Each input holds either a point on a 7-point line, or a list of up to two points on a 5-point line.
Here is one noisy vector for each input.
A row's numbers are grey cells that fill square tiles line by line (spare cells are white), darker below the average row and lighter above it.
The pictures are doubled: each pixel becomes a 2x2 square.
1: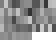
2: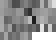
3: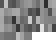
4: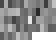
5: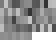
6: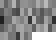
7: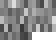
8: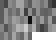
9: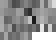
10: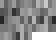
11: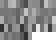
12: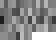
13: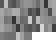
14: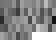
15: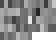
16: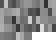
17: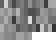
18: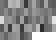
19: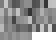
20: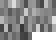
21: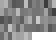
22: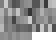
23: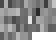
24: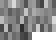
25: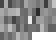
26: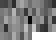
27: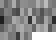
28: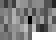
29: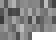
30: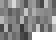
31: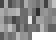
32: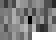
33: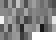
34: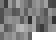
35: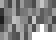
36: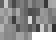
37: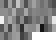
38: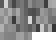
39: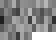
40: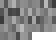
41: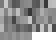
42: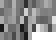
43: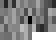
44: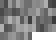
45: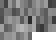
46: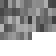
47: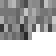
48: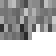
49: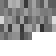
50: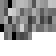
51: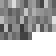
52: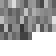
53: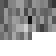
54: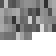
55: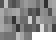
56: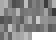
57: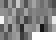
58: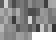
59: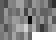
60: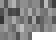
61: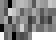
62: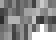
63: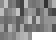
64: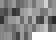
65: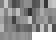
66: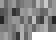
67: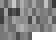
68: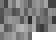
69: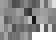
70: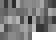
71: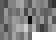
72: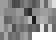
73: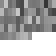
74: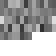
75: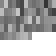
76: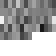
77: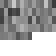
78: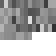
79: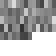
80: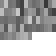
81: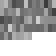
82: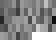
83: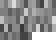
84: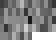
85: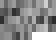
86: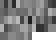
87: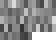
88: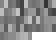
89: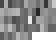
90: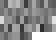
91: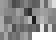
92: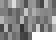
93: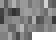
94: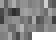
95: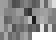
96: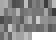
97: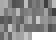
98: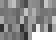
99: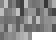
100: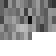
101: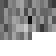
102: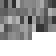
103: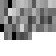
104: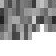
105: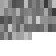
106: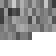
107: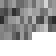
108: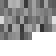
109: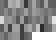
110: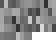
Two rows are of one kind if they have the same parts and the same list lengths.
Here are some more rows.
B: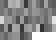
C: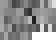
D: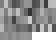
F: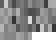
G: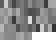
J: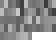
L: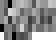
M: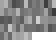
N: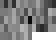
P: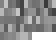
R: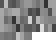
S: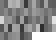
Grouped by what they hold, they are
B, S
C, D, F, G, J, M, P, R
L
N

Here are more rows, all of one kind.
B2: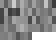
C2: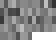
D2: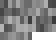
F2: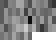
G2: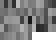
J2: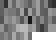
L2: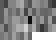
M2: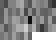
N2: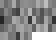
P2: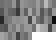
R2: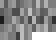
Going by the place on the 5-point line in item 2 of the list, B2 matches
F2, L2, M2 and N2.
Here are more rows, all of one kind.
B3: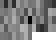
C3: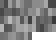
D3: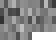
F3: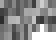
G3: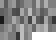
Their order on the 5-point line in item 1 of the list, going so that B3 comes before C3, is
B3, C3, D3, G3, F3.
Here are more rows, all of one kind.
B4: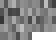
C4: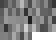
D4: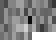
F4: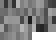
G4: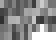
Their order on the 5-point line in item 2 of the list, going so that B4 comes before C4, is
G4, F4, B4, D4, C4.
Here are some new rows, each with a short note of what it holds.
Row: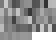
a point on a 7-point line
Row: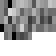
the empty list
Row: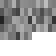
a list of two items
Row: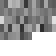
a list of one item
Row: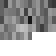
a list of two items
